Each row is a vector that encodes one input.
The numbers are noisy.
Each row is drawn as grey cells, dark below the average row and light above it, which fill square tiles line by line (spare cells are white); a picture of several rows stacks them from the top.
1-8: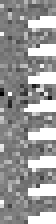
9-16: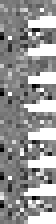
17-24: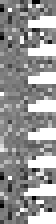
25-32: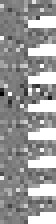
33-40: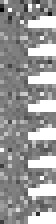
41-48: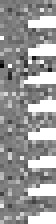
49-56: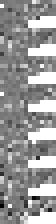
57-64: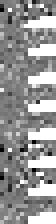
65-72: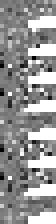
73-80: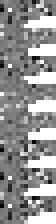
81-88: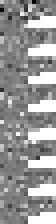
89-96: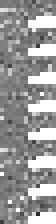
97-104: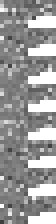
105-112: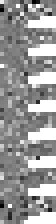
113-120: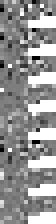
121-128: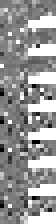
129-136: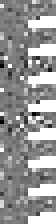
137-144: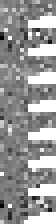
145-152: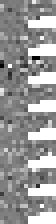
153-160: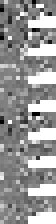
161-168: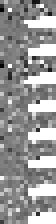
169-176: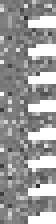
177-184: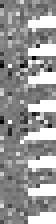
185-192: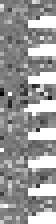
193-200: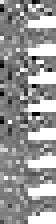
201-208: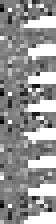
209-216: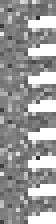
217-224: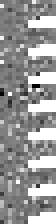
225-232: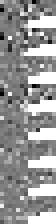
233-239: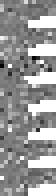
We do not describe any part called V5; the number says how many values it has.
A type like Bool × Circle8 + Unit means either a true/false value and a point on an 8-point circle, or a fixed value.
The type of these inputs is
Label12 + Line10 × List2(V5).
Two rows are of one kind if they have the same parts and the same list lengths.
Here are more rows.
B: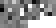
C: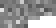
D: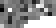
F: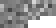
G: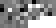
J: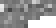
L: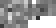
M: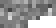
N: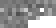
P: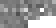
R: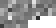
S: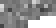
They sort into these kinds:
B, D, G
C, J, S
F, N, P
L, M, R

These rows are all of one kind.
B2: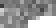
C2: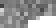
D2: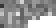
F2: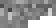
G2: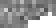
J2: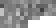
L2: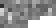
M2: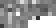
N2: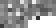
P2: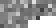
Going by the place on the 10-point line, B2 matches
C2, D2, F2 and L2.
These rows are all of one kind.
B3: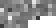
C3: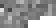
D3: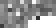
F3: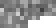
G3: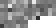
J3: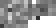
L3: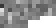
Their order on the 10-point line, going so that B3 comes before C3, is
B3, D3, G3, J3, F3, C3, L3.
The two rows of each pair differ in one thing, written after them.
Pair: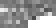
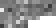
the place on the 10-point line
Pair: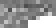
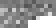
the value of V5 in item 2 of the list
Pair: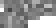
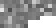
the value of V5 in item 2 of the list
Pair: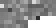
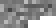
the place on the 10-point line
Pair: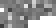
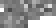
the value of V5 in item 1 of the list
